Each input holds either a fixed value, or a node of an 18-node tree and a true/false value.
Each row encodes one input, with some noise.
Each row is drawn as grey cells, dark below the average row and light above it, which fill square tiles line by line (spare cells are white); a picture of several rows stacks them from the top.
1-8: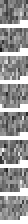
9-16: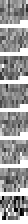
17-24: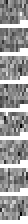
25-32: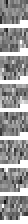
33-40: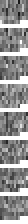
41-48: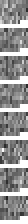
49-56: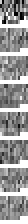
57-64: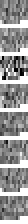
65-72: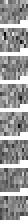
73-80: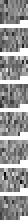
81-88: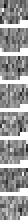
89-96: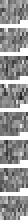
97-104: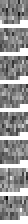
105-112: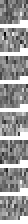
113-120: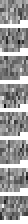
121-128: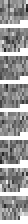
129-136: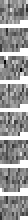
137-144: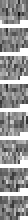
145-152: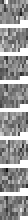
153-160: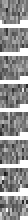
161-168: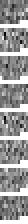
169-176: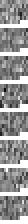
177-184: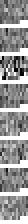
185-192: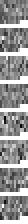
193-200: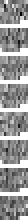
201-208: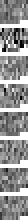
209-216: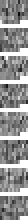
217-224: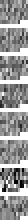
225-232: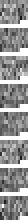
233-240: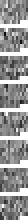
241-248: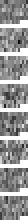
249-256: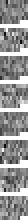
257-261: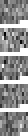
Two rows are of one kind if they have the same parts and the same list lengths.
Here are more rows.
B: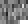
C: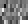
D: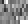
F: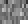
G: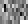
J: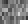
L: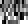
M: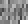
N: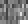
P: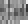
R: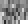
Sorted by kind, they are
B, C, D, F, G, J, M, N, P, R
L

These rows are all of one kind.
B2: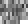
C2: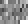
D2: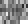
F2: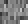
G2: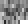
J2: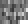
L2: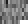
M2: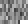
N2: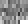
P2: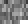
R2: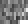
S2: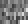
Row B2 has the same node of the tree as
D2, J2, R2 and S2.
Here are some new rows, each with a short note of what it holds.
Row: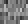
a node of an 18-node tree and a true/false value
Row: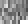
a node of an 18-node tree and a true/false value
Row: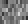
a node of an 18-node tree and a true/false value
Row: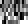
a fixed value
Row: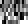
a fixed value
